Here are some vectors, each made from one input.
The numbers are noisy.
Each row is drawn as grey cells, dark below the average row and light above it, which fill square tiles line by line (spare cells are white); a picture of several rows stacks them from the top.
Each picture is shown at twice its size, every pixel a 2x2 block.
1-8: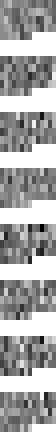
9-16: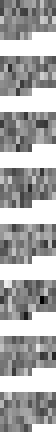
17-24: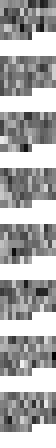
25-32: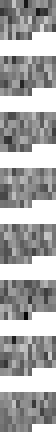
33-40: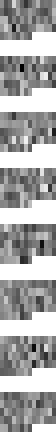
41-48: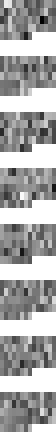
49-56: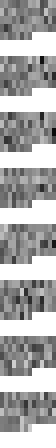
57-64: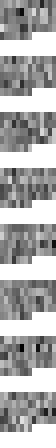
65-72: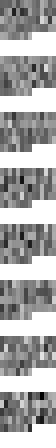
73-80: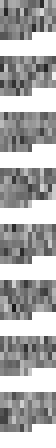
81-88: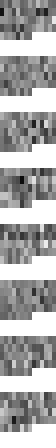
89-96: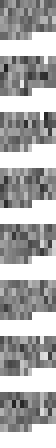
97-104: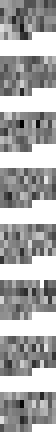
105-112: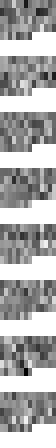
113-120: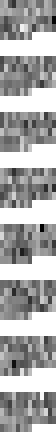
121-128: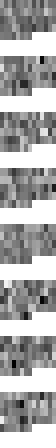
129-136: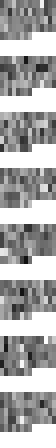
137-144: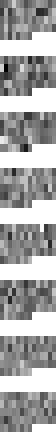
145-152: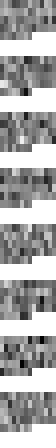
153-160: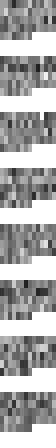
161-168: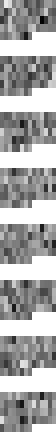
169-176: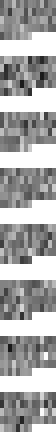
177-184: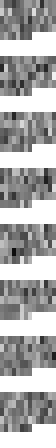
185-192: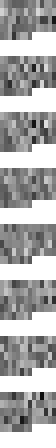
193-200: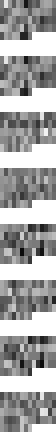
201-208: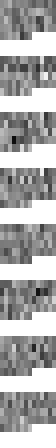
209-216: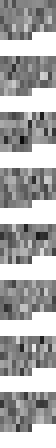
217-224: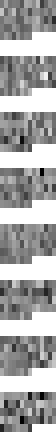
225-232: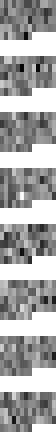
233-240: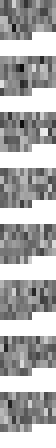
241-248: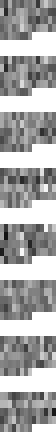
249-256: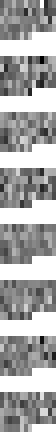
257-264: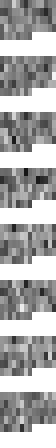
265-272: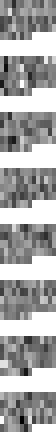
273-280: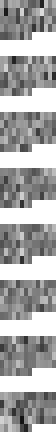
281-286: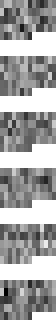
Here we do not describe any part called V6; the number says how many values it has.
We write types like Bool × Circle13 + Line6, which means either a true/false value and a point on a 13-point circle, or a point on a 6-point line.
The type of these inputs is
(Bool × Bool × Bool + Tree8) × Tree8 + V6 × V6.
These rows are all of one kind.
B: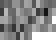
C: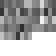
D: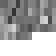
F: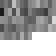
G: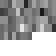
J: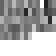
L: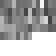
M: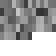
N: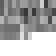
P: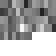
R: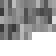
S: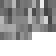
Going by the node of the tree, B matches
C and M.
